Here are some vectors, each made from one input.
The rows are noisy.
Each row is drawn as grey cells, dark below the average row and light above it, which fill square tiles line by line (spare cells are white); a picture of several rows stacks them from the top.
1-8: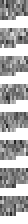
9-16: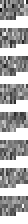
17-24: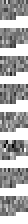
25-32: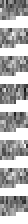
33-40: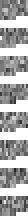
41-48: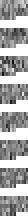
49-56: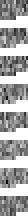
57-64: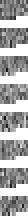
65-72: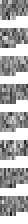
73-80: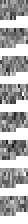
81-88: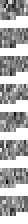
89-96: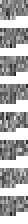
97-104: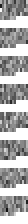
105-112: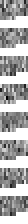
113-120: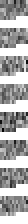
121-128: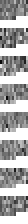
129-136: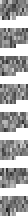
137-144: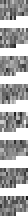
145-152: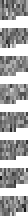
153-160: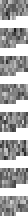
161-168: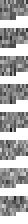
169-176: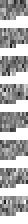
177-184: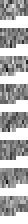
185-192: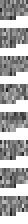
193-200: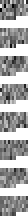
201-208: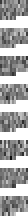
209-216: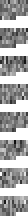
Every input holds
either one of 6 labels and a point on a 10-point line, or four true/false values.
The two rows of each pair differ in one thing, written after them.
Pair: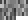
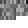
the label
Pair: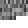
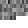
the place on the 10-point line
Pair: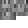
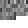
the place on the 10-point line
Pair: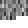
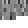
the place on the 10-point line
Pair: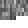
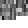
the place on the 10-point line
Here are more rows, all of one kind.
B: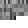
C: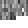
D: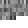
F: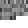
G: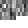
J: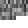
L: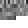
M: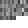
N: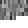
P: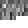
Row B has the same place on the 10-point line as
D, J and L.
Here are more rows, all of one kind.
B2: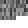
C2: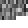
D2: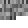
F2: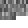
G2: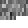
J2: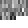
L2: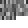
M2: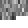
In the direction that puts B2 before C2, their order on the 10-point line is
D2, F2, M2, J2, B2, G2, L2, C2.
